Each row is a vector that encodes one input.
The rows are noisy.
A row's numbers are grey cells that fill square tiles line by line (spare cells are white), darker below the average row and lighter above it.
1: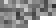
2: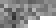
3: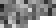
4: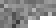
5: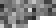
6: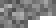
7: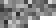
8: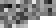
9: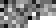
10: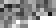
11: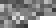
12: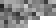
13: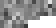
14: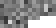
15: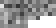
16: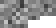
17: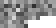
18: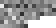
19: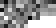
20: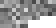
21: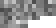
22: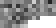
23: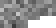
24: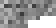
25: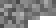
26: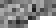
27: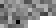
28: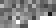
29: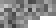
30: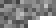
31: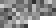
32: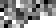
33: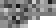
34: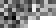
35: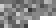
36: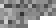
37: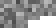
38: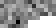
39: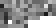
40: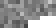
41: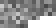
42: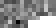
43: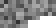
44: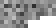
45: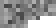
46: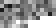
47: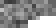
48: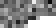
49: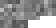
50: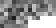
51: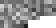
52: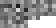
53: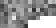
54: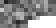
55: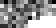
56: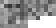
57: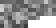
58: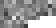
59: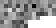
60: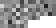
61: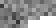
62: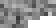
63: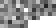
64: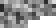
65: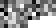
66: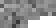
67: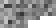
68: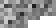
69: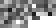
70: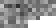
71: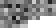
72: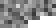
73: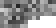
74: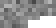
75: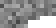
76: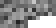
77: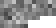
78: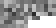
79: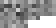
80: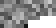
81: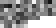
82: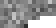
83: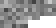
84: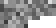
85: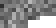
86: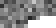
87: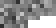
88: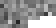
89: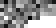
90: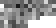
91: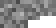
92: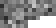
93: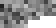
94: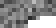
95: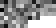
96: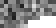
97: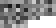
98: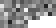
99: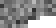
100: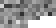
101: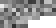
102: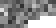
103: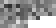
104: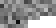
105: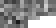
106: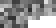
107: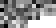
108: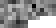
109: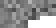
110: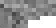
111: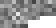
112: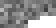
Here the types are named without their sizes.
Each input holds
a list of points on a line.
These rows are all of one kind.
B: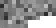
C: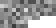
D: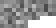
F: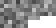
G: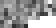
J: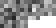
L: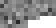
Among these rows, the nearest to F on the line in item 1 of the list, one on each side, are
B and J.
